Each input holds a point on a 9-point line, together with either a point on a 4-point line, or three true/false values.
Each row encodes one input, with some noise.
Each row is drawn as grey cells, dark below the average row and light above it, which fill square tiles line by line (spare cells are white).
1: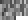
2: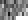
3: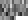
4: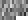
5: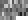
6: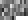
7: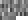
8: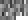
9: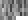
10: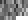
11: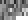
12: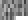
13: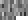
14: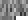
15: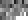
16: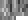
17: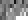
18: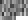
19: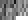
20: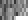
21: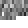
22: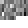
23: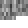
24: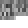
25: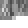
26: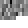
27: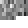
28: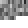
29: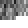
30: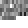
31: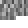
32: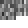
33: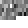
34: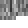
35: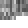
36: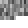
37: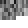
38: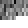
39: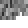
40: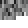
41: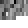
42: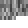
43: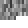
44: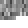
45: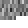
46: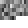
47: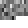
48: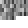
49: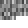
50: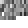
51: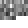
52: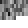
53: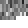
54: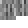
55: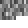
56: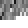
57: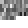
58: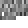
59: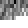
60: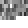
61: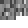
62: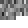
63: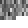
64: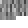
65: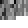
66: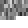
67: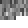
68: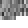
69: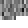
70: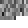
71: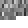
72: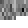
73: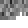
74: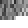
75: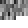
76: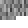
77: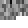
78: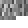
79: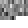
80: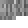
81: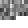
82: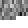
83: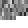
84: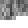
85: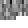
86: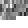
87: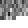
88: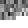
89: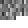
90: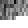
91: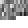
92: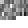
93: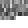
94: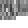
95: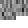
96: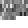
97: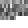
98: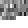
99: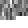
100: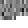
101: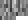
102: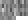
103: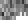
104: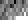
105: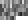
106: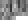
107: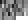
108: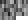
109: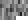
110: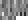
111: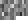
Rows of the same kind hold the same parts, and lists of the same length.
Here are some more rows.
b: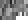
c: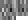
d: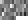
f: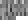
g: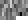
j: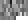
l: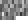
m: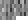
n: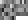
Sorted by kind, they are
b, d, f, j, l, m, n
c, g

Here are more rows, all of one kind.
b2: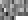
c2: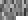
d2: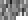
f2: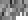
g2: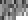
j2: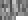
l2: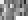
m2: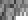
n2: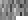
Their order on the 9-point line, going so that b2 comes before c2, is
b2, l2, c2, n2, j2, d2, f2, m2, g2.
